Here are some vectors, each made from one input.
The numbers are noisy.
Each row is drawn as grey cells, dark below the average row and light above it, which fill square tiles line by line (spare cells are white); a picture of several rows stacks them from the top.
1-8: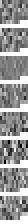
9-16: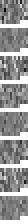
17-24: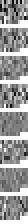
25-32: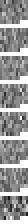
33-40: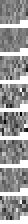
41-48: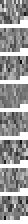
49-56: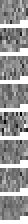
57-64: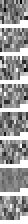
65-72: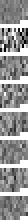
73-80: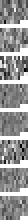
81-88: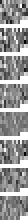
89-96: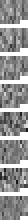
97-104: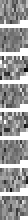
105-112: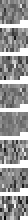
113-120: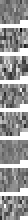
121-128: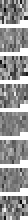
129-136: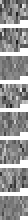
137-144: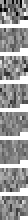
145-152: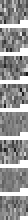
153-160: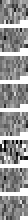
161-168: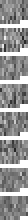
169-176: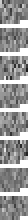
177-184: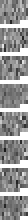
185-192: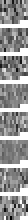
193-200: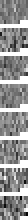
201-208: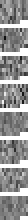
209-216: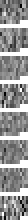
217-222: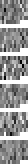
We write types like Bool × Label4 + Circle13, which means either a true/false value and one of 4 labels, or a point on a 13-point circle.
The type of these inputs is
Bool × Circle8 + Line13.
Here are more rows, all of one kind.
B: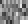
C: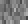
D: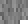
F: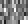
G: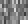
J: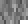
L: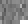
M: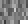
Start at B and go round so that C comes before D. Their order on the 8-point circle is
B, G, L, C, F, J, D, M.
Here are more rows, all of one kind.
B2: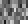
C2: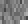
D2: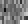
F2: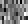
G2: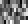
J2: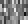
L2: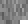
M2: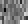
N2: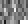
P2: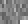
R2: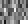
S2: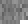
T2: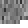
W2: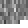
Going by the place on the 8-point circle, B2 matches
D2, R2 and S2.
